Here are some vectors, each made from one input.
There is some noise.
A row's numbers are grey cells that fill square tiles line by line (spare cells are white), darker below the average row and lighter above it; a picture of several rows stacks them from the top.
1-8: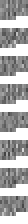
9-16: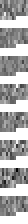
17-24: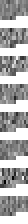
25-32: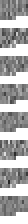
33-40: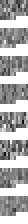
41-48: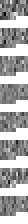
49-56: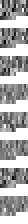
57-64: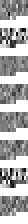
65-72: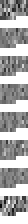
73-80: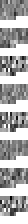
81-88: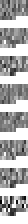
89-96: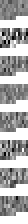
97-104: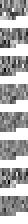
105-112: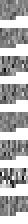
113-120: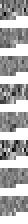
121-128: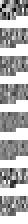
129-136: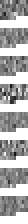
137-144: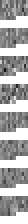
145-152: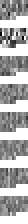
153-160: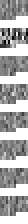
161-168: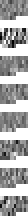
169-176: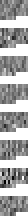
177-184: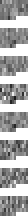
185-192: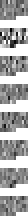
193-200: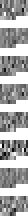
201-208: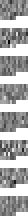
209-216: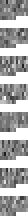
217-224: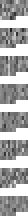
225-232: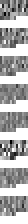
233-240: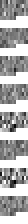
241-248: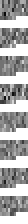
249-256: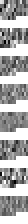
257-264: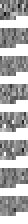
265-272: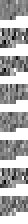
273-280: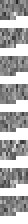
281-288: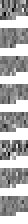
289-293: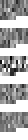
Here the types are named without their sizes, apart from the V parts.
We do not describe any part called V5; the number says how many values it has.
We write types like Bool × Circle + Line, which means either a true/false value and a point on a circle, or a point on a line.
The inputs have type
(Bool × Tree + Line × Line) × V5 + Unit.
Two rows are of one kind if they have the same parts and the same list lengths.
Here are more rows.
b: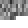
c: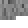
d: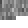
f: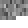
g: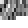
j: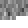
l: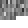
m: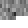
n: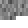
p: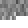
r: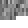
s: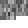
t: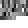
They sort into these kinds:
b, c, f, n, p, t
d, j, l, m, r, s
g

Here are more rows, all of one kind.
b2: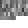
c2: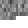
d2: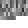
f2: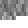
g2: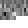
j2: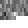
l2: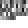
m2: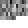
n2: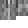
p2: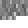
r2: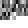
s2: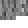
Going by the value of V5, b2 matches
d2, j2 and l2.
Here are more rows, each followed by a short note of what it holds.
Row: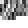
a fixed value
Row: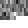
a node of a tree, a true/false value and a value of V5
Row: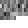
a point on each of two lines and a value of V5
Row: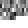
a point on each of two lines and a value of V5
